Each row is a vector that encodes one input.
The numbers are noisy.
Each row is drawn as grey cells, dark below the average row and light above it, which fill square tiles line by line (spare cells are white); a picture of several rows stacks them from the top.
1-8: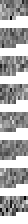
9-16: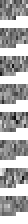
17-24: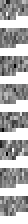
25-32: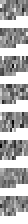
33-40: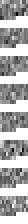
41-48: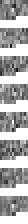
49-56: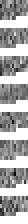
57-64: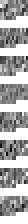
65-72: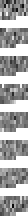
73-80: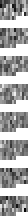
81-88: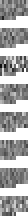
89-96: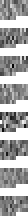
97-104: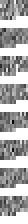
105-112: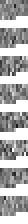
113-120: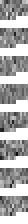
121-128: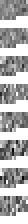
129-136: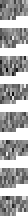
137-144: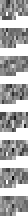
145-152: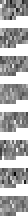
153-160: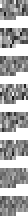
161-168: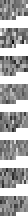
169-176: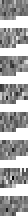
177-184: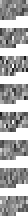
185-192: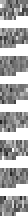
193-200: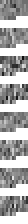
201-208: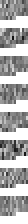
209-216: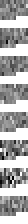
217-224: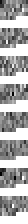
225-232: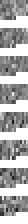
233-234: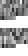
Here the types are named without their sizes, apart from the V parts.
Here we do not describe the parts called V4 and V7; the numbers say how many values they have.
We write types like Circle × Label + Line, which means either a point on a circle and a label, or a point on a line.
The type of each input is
List(Line) × V4 × V7.
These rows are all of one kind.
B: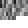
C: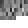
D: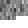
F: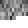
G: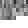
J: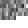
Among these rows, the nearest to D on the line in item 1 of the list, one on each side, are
C and J.
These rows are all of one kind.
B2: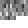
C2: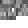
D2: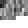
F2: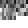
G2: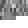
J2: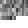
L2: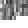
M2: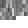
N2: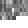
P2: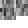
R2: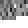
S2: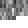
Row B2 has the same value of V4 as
D2, G2 and M2.
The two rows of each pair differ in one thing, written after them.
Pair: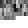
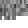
the value of V4
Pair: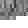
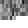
the value of V7
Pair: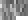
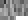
the value of V7
